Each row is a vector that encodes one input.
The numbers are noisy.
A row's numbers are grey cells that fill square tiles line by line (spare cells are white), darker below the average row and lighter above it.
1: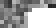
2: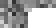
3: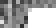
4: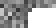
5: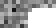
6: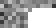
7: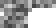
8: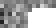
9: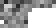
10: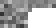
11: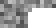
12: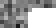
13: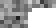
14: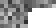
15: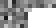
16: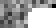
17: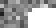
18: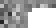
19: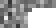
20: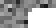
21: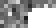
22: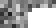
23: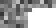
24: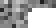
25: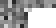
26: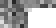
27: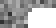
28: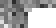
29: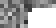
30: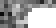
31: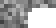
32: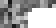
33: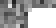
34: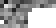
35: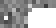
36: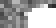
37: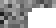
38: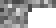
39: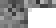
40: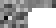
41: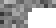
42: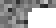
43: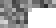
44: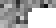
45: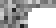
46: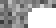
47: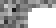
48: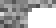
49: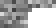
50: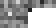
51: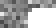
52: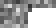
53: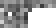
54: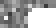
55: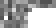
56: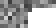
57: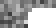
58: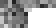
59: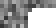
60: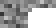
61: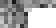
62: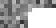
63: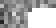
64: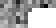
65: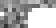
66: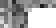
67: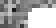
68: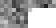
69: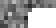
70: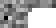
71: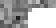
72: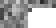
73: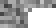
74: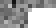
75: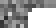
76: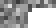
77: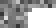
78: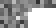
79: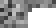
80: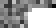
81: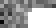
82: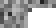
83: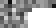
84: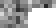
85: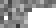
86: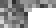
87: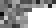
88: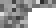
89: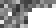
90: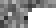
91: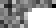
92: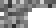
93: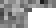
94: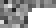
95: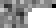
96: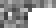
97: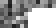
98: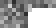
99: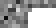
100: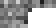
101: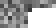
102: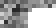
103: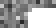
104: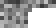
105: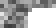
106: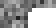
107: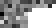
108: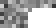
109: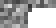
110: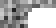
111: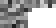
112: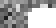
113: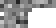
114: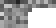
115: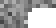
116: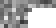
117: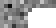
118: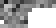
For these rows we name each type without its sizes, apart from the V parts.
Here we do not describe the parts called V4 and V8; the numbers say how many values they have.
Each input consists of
a true/false value and a value of V8, together with either a point on a circle, or a value of V4.
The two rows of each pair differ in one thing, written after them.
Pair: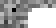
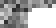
the true/false value
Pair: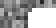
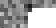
the value of V8
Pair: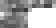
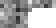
the value of V8
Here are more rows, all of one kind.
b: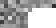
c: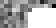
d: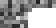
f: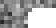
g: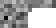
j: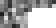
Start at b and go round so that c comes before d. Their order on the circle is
b, c, g, d, j, f.
